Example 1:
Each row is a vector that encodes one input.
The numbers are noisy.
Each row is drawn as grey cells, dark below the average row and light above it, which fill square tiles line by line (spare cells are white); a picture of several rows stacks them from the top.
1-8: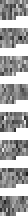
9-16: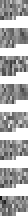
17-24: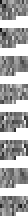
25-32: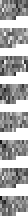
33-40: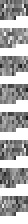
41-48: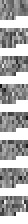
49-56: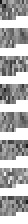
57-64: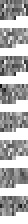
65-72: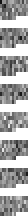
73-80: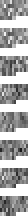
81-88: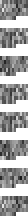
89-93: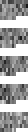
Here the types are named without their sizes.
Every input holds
a point on a line.
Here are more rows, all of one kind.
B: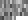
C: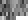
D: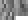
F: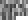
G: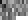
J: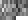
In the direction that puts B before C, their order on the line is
B, F, G, C, D, J.
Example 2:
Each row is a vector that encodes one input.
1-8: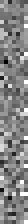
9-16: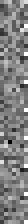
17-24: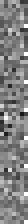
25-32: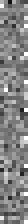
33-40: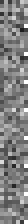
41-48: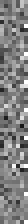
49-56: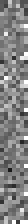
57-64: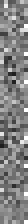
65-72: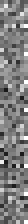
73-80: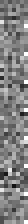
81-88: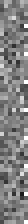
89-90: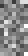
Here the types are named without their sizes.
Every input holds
a point on a line.
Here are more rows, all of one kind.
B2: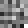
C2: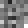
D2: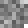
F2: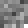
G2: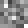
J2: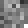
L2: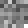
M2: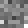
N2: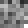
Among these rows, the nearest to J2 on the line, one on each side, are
F2 and N2.
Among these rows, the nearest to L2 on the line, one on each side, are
F2 and G2.
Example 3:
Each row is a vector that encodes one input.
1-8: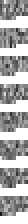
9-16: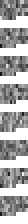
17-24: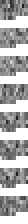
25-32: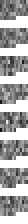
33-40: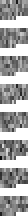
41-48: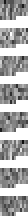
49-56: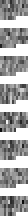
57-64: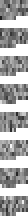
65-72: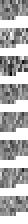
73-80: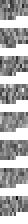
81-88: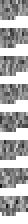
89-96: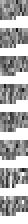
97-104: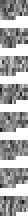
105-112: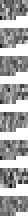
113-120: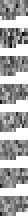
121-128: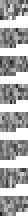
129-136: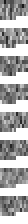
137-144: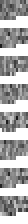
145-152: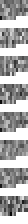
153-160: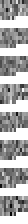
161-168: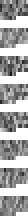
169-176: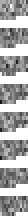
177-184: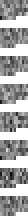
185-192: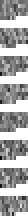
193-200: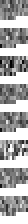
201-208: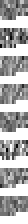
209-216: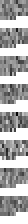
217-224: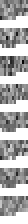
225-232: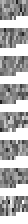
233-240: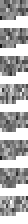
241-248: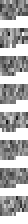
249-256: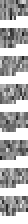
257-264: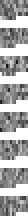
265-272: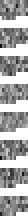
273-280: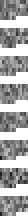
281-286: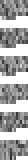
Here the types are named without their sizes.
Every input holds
four true/false values.
